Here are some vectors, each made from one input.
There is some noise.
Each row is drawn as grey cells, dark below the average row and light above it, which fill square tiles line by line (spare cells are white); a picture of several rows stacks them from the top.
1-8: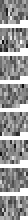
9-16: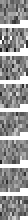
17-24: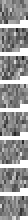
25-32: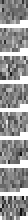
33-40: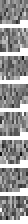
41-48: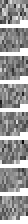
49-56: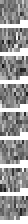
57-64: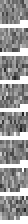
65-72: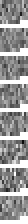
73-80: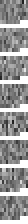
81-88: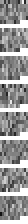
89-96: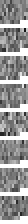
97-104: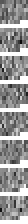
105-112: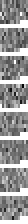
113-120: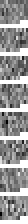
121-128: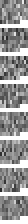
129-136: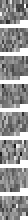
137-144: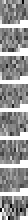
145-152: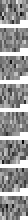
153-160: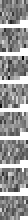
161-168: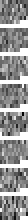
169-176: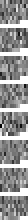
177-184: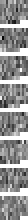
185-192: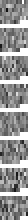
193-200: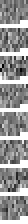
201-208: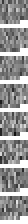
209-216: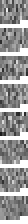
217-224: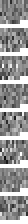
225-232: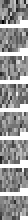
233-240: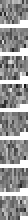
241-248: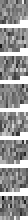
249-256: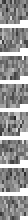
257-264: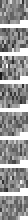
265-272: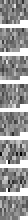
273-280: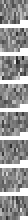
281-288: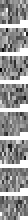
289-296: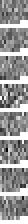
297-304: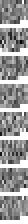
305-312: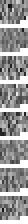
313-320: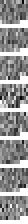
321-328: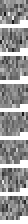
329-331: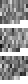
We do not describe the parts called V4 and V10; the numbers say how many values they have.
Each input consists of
either a true/false value, a value of V4 and a value of V10, or a list of up to two points on a 6-point line.
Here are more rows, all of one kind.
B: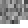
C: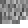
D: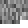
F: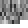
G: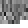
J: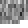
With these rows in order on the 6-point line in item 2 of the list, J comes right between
B and C.
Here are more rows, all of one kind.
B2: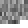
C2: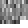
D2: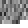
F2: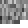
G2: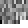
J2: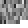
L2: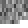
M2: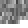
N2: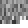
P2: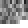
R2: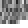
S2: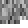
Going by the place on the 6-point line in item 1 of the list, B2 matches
C2 and P2.
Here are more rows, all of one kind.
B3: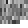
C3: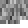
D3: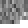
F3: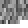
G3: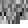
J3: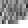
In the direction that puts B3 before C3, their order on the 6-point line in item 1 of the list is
G3, D3, B3, J3, C3, F3.
